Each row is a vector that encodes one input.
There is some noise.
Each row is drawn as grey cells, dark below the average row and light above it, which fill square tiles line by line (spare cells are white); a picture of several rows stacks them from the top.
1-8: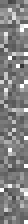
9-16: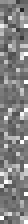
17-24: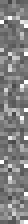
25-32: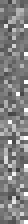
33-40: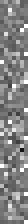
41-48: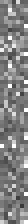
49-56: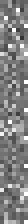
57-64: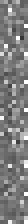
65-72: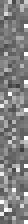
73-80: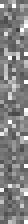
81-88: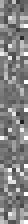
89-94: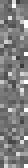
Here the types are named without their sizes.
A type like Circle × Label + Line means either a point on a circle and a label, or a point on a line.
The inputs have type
Label.
